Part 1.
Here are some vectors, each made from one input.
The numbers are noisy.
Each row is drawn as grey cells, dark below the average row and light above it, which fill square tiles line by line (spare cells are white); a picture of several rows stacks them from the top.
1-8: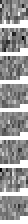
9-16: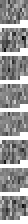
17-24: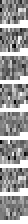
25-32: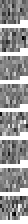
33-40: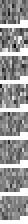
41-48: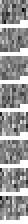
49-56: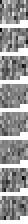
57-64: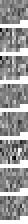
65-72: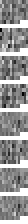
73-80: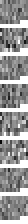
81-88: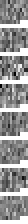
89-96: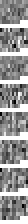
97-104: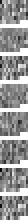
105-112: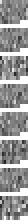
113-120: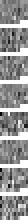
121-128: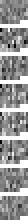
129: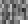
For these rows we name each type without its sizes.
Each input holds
a true/false value, together with either a label, or a node of a tree.
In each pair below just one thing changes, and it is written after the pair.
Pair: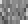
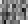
the true/false value
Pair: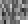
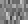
the true/false value
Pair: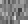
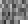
the true/false value
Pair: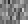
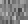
the node of the tree
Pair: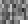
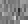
the true/false value
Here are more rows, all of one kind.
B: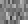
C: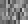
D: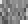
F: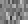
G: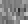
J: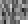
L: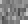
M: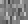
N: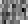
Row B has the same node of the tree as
F and J.
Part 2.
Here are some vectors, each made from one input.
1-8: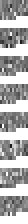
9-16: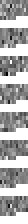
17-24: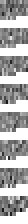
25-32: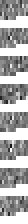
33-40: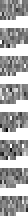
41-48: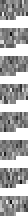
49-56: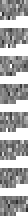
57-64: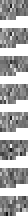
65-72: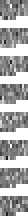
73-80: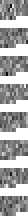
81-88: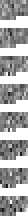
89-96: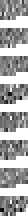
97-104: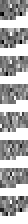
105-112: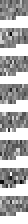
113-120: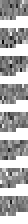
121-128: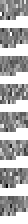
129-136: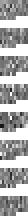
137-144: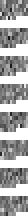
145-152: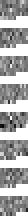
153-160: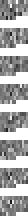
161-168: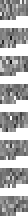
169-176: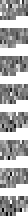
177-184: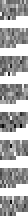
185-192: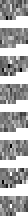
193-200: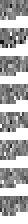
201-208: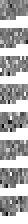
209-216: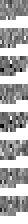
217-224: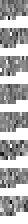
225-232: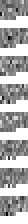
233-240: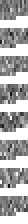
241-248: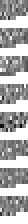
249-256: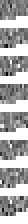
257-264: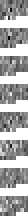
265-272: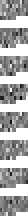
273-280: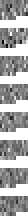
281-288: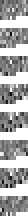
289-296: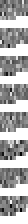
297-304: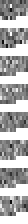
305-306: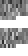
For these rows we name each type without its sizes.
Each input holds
a point on a line, together with either a point on a circle, or a point on a line.
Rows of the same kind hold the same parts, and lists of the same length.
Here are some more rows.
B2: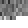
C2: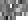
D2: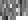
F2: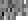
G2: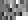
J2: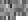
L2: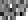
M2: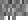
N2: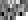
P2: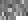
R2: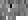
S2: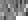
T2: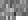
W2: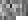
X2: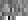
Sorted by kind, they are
B2, D2, F2, J2, L2, M2, P2, R2, T2, X2
C2, G2, N2, S2, W2

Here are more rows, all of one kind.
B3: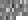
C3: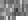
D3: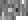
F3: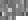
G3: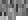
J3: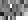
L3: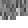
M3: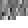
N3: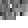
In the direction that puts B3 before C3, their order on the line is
M3, B3, C3, F3, D3, G3, L3, N3, J3.
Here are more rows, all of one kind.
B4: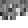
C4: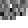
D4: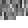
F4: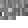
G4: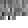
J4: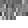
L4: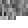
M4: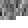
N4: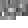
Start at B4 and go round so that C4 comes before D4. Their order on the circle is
B4, M4, C4, G4, L4, N4, D4, F4, J4.
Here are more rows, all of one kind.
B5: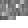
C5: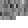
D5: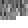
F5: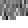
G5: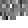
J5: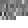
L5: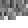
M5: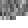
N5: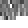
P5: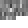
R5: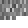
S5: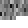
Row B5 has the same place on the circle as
G5 and R5.
